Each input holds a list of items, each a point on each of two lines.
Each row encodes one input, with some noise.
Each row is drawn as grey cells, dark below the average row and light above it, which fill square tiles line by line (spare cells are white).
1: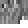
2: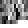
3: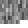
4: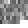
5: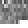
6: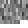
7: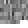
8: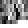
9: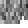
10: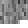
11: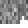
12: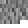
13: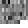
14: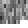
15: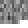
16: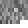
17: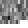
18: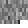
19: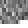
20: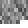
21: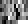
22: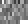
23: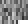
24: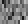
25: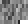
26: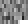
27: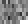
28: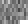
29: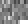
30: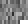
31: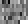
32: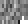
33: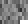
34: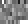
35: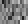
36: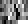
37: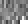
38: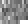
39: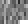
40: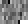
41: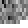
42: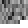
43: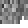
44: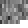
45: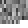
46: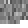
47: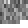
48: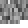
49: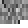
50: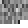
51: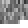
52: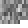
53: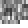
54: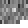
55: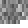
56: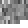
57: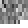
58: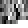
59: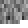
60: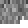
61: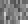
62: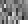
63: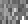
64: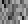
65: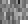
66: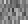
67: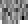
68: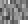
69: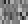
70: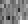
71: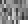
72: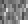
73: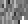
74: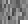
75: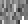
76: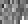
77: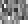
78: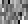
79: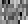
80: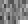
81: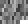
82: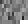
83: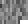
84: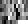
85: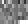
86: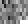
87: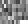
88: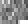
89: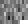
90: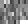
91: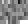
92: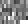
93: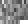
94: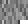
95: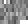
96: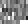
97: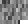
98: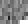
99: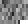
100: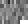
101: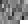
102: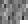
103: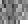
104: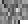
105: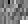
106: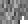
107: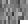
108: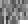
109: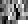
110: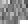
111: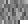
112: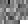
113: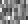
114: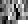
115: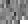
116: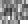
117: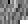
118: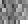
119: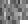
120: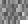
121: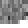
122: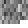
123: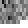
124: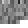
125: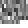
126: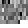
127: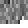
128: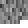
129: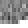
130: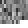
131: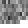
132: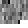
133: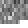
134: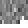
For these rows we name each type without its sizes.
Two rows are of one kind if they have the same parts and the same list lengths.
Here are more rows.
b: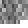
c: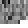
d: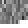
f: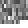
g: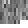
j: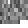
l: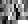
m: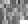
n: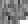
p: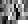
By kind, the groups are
b, c
d, f, j, m
g, n
l, p

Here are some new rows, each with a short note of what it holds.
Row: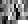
the empty list
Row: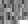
a list of three items
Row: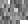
a list of two items
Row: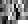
the empty list
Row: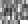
a list of one item
